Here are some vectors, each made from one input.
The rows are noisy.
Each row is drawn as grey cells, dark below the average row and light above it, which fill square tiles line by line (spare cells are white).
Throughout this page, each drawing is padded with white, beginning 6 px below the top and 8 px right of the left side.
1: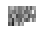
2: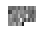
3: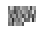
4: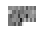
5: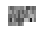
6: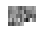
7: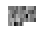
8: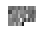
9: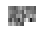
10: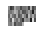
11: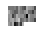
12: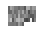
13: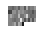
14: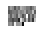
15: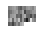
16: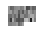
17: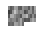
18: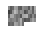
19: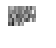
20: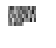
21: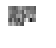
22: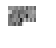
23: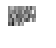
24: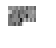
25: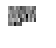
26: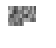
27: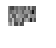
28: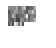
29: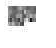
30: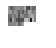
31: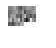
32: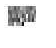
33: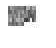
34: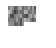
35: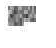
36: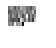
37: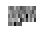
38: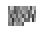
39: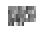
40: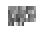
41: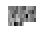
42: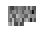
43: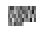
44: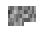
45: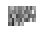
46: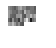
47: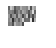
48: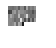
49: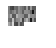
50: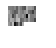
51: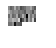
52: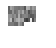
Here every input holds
four true/false values.
